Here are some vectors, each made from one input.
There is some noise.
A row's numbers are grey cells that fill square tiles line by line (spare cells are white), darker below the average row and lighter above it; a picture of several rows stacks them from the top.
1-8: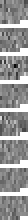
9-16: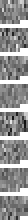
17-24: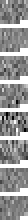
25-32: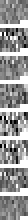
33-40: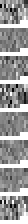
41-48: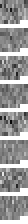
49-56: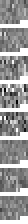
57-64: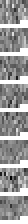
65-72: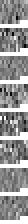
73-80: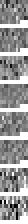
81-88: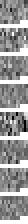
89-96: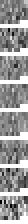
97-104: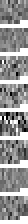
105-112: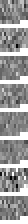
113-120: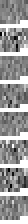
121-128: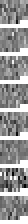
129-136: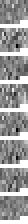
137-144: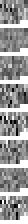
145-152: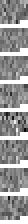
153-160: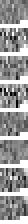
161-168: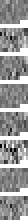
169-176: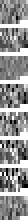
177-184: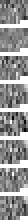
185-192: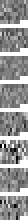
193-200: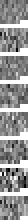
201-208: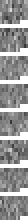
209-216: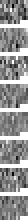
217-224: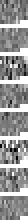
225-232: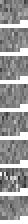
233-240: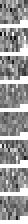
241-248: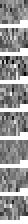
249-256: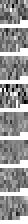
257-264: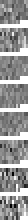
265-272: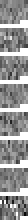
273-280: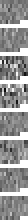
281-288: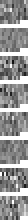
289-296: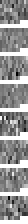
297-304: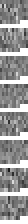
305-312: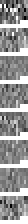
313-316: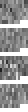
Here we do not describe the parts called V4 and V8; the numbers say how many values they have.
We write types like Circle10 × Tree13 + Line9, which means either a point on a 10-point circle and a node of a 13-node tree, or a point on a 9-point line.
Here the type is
(Line7 + V8) × V4 + List2(Line6).
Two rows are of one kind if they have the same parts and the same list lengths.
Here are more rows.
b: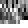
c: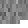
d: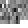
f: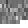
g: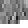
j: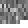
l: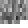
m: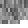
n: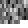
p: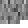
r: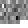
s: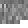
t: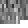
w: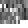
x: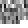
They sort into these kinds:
b, x
c, f, j, s, w
d, l, p, r
g, n
m, t

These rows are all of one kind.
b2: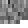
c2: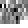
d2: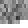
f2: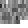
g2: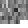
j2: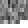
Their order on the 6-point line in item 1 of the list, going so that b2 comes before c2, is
j2, b2, g2, f2, c2, d2.
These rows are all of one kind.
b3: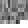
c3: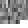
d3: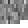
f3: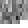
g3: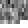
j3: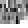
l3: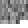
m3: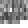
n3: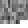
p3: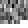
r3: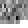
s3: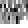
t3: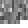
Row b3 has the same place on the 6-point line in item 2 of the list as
c3, m3, n3 and t3.
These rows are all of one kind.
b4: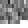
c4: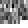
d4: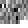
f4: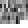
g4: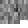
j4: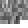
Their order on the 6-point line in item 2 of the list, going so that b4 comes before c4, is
g4, b4, d4, f4, j4, c4.
